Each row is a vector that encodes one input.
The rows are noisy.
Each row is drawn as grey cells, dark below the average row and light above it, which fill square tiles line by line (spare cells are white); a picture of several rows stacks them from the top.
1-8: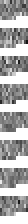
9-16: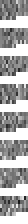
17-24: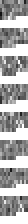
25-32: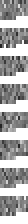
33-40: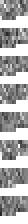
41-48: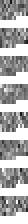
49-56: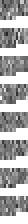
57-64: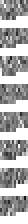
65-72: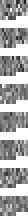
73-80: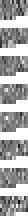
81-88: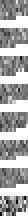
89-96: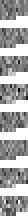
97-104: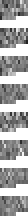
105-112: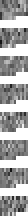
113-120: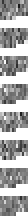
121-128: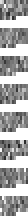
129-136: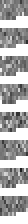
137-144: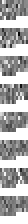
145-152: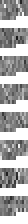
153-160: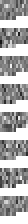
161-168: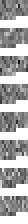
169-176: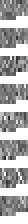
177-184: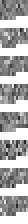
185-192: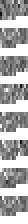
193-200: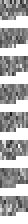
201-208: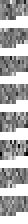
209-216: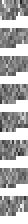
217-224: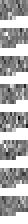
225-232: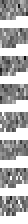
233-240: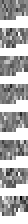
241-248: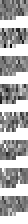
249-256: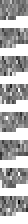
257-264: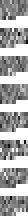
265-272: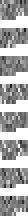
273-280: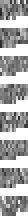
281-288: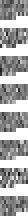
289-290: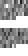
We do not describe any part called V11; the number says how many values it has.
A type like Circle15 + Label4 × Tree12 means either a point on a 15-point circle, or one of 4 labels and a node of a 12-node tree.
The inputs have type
Line4 × (Line13 + V11).
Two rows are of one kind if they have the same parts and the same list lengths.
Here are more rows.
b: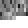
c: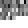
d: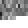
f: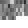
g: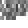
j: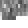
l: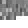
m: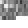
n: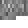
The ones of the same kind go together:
b, c, d
f, g, j, l, m, n

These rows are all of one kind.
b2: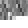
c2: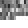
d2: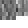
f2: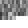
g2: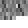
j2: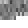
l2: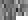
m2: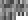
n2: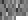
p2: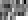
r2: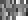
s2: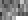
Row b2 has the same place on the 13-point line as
f2, j2 and p2.
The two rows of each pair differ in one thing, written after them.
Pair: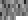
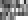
the place on the 13-point line
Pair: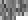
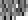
the place on the 4-point line
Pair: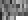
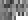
the place on the 4-point line
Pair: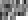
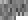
the place on the 4-point line
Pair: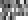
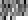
the place on the 13-point line
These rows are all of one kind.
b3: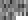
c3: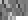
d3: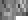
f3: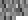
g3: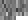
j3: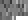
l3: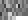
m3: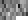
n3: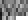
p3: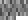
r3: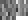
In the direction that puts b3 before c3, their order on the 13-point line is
j3, b3, m3, d3, r3, f3, g3, n3, p3, c3, l3.
